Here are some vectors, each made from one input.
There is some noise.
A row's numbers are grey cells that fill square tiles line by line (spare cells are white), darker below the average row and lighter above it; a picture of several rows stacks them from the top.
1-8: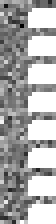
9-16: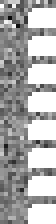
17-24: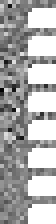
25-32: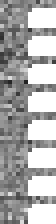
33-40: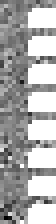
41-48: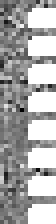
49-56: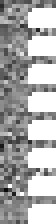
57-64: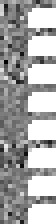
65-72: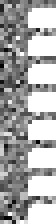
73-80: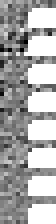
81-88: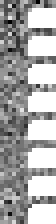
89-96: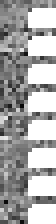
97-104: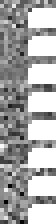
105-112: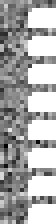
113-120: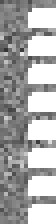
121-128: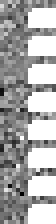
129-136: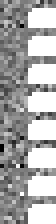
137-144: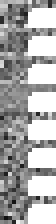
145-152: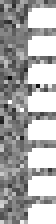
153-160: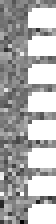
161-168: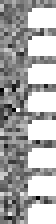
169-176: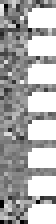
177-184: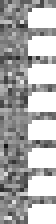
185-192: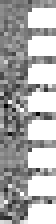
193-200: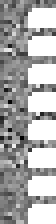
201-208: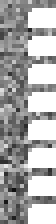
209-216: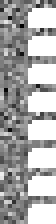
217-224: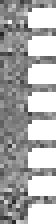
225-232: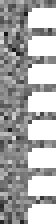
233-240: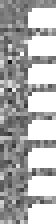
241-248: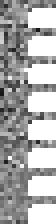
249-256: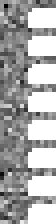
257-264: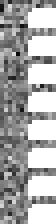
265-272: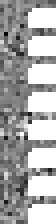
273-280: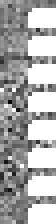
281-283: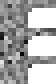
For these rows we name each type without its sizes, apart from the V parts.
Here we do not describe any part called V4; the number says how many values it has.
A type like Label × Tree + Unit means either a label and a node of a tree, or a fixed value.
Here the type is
Line × List(Bool × V4).
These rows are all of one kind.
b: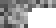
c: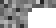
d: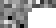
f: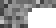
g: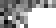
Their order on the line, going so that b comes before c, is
b, d, g, f, c.
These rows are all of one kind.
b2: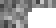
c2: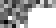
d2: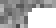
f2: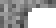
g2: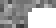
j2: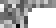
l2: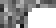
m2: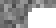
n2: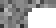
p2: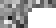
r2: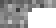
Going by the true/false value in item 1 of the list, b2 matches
l2, m2 and n2.
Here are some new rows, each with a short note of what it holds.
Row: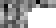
a point on a line, together with the empty list
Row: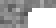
a point on a line, together with a list of three items
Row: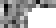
a point on a line, together with the empty list
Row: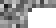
a point on a line, together with a list of one item
